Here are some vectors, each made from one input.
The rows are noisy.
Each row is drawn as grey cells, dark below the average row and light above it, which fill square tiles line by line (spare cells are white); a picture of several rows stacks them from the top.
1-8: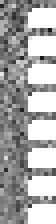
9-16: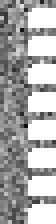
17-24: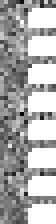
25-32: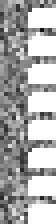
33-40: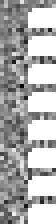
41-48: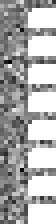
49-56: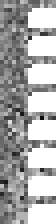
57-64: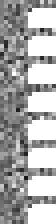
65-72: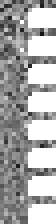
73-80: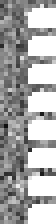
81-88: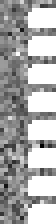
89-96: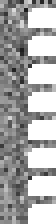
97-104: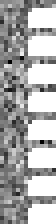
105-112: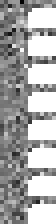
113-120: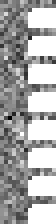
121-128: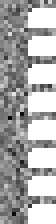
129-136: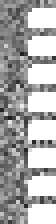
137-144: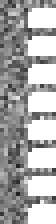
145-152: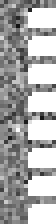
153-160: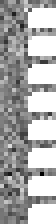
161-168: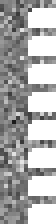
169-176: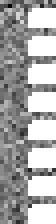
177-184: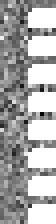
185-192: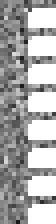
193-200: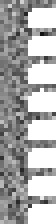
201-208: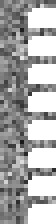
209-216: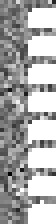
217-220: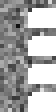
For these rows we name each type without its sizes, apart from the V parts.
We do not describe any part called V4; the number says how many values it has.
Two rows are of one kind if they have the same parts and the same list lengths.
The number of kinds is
4.
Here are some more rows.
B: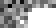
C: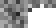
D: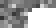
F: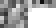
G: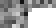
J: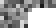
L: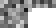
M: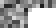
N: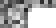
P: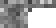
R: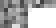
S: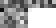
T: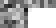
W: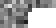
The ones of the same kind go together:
B, M, N, S, T
C, D, P, W
F, J, L
G, R

